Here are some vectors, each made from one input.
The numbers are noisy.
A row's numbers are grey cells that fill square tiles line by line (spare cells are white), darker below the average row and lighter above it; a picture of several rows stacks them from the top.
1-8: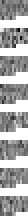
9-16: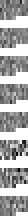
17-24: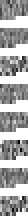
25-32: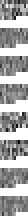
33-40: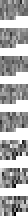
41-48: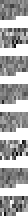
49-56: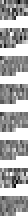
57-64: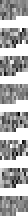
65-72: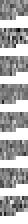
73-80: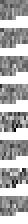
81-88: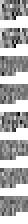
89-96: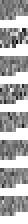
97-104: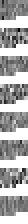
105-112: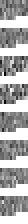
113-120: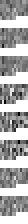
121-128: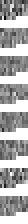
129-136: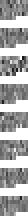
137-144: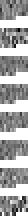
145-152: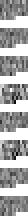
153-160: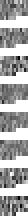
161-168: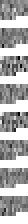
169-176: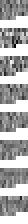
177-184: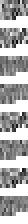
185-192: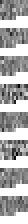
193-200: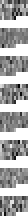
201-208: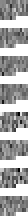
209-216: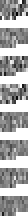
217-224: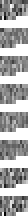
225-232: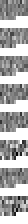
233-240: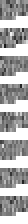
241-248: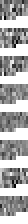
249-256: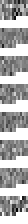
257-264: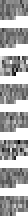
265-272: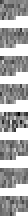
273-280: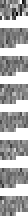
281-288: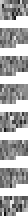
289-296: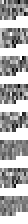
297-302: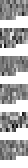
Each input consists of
either a point on a 10-point circle, or a fixed value, or one of 4 labels and a true/false value.
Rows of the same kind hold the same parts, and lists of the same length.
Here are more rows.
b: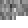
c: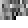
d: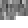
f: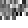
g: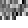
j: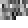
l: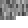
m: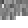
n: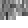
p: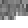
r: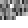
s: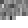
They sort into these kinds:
b, d, l, m, p, s
c, f, g, j, r
n

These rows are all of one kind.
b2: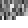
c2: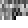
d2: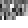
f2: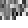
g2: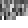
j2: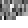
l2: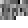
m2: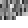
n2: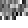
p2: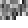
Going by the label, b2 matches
d2, g2, j2 and m2.
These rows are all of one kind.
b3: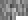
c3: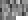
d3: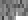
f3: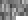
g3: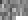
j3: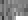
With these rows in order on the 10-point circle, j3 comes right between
d3 and g3.
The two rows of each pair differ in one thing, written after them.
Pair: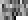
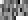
the label
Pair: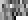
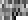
the true/false value
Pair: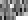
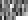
the true/false value
